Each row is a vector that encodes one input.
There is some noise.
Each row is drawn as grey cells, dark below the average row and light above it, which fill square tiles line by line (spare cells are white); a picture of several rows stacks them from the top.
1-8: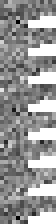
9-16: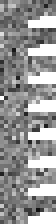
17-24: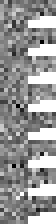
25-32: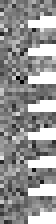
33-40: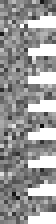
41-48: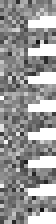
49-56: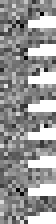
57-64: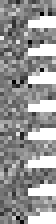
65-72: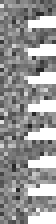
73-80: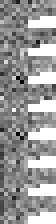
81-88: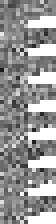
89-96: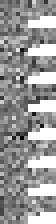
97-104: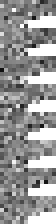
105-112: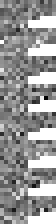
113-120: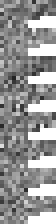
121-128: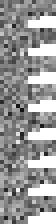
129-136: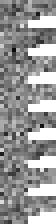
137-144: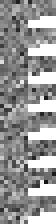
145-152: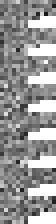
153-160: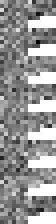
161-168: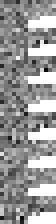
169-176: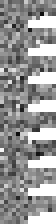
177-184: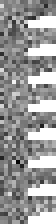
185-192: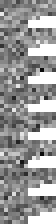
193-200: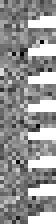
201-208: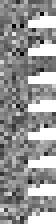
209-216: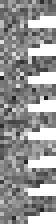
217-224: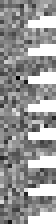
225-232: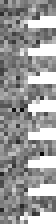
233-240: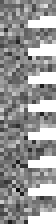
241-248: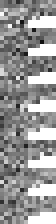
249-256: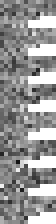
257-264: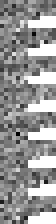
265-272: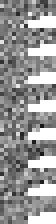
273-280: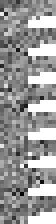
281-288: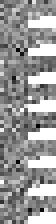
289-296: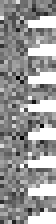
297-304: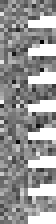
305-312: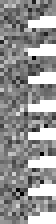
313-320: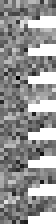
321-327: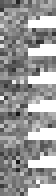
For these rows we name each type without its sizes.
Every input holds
a point on a circle and a true/false value, together with either a point on a circle, or a fixed value.
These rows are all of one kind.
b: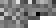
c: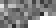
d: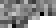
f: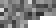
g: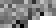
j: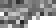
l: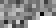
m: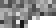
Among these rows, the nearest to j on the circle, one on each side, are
l and m.
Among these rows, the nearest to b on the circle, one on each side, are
f and m.
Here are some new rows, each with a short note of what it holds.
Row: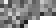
a point on a circle and a true/false value
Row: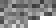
a point on each of two circles and a true/false value
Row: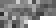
a point on a circle and a true/false value
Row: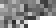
a point on a circle and a true/false value
